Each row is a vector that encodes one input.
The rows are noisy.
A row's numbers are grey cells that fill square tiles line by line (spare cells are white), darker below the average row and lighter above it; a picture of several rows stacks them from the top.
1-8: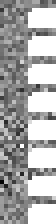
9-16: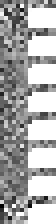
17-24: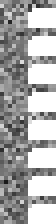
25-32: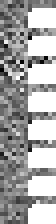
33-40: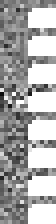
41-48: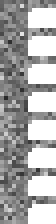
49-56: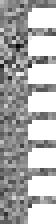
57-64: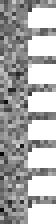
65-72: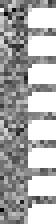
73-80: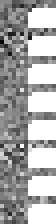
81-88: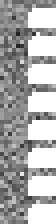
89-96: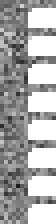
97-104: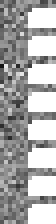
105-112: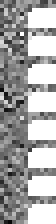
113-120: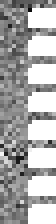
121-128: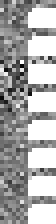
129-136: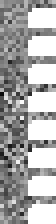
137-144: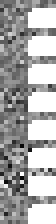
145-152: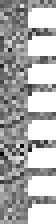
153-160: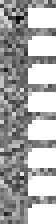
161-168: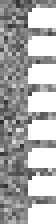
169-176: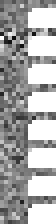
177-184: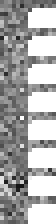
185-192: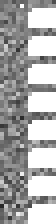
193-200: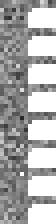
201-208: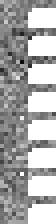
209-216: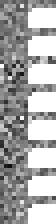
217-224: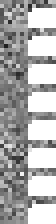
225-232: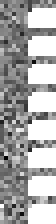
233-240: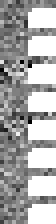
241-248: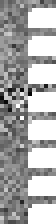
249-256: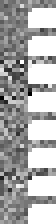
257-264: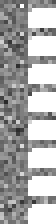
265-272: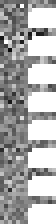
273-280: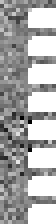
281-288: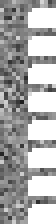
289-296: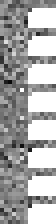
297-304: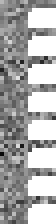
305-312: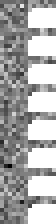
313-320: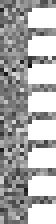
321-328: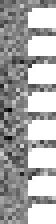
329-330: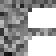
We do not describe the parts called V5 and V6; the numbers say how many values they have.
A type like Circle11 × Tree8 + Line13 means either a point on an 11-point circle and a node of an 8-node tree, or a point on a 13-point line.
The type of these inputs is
(Line10 + V6) × V5 + List2(Line12).
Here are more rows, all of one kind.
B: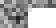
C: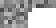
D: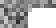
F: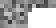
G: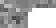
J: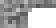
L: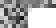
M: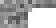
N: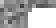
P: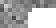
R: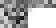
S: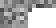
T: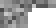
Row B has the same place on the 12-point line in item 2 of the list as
D, G, J and S.
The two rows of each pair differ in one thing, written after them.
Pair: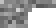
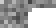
the place on the 12-point line in item 1 of the list
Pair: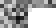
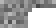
the place on the 12-point line in item 1 of the list
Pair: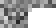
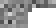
the place on the 12-point line in item 2 of the list
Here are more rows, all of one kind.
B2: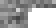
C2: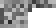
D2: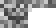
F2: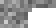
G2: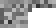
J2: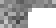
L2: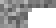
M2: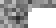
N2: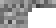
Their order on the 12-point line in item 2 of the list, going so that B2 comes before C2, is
J2, B2, M2, C2, N2, G2, D2, L2, F2.
